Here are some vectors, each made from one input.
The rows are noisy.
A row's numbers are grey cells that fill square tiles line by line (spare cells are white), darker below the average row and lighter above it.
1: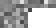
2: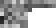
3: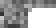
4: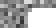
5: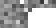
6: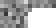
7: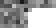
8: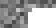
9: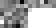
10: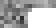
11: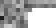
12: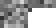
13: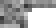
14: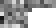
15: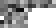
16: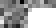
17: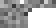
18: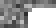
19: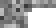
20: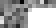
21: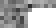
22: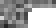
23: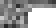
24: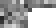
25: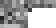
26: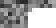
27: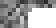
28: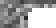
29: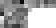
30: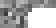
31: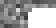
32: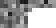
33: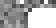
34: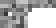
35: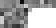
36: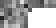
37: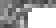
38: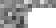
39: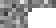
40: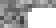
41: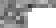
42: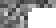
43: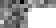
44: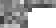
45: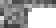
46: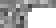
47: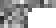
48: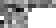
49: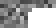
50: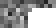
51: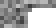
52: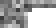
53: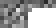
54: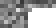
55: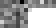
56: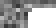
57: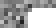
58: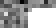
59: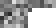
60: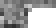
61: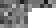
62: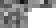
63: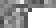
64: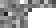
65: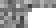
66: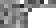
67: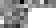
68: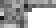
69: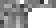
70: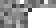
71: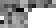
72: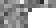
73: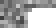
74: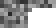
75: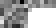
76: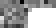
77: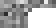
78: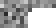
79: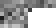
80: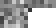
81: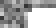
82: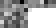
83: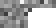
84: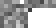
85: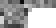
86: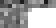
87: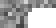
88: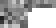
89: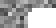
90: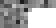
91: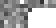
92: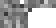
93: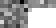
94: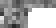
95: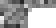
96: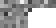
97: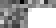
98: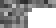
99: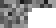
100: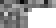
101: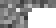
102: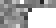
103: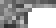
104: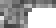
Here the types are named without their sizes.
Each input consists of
either a point on a circle and a true/false value, or a fixed value.
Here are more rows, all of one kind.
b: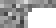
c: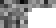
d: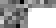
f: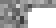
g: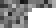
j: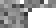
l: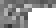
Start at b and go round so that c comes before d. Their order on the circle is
b, j, l, g, c, f, d.
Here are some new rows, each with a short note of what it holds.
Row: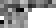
a fixed value
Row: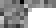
a point on a circle and a true/false value
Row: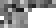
a fixed value
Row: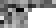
a fixed value
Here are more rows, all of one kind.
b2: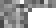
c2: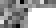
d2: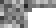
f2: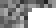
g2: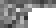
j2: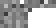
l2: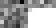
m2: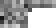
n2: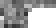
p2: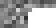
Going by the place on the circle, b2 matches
g2 and p2.
